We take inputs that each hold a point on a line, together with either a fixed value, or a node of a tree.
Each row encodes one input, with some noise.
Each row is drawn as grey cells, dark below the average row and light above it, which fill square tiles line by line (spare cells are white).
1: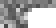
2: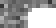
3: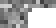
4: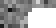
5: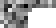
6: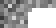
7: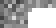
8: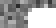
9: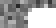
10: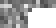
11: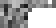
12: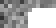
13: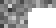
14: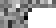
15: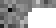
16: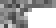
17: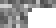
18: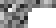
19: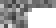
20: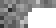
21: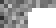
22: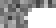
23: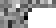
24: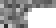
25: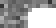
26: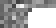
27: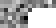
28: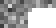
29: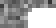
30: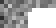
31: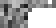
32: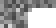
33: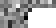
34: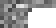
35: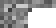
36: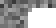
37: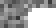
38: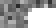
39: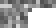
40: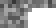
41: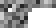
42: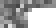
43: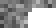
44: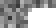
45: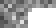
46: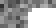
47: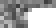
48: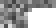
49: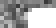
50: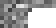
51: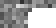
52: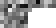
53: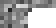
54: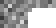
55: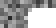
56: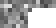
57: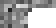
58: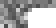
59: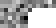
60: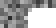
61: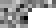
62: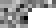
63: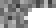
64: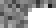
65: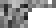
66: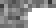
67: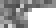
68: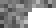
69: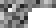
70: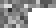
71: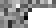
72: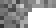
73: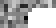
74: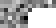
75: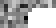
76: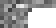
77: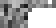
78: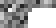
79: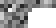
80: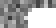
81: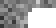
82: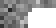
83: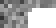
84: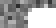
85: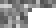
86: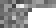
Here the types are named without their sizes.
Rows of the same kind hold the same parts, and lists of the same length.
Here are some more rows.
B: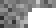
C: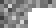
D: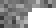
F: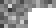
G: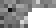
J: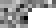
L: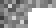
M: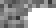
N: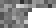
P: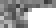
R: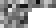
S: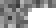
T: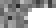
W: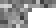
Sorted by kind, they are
B, C, D, F, G, L, M, N, P, S, T, W
J, R

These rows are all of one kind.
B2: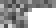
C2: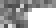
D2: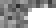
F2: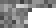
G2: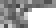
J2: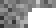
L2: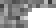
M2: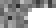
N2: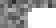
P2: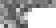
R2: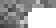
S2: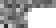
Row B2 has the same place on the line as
C2, G2, P2 and S2.
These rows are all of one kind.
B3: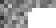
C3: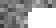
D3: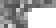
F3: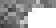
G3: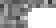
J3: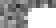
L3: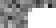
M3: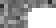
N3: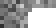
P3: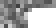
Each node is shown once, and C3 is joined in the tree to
L3.
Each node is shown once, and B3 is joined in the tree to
L3 and P3.
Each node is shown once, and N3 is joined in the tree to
D3.
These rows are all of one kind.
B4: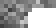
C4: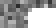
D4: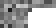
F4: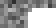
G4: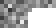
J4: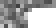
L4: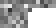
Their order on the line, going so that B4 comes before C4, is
L4, G4, B4, D4, F4, C4, J4.
